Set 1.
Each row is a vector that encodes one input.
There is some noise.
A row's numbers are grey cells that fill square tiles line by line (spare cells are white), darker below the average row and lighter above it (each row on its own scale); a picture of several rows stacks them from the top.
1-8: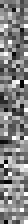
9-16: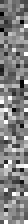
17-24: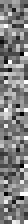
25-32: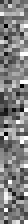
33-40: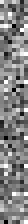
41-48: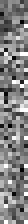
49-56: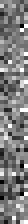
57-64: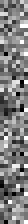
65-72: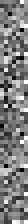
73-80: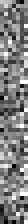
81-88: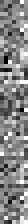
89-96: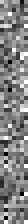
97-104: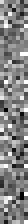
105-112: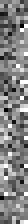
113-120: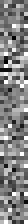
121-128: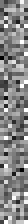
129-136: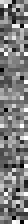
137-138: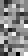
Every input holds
either a fixed value, or one of 6 labels and one of 7 labels.
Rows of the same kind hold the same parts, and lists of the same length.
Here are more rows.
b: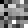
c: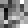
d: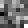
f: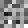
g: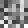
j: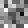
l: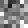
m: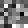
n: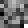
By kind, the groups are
b, c, d, f, g, l, m, n
j

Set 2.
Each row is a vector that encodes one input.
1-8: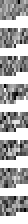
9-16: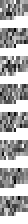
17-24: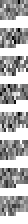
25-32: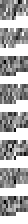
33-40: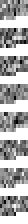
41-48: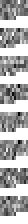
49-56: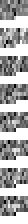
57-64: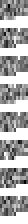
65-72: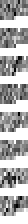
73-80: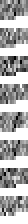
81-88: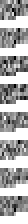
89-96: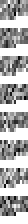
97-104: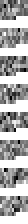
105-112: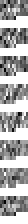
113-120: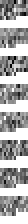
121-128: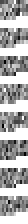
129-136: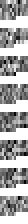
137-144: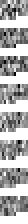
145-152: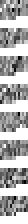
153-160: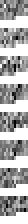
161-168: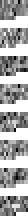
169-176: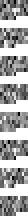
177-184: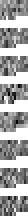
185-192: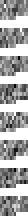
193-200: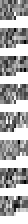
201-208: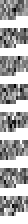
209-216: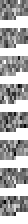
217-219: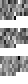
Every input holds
a list of up to two points on an 11-point circle.
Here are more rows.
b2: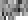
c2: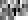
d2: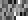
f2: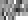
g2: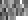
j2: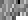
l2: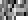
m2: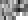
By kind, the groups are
b2, c2, f2, j2, m2
d2, l2
g2

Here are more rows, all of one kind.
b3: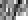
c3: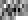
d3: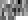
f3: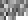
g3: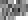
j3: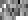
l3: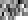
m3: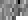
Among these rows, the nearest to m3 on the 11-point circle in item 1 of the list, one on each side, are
b3 and d3.
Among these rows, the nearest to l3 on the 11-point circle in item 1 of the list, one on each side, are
d3 and j3.
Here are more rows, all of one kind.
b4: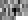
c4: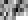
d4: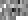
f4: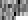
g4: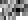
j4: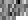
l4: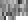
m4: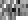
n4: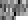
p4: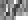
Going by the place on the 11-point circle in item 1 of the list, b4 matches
d4 and m4.
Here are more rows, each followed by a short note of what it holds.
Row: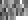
the empty list
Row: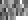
the empty list
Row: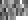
the empty list
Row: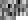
a list of two items
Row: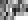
a list of two items
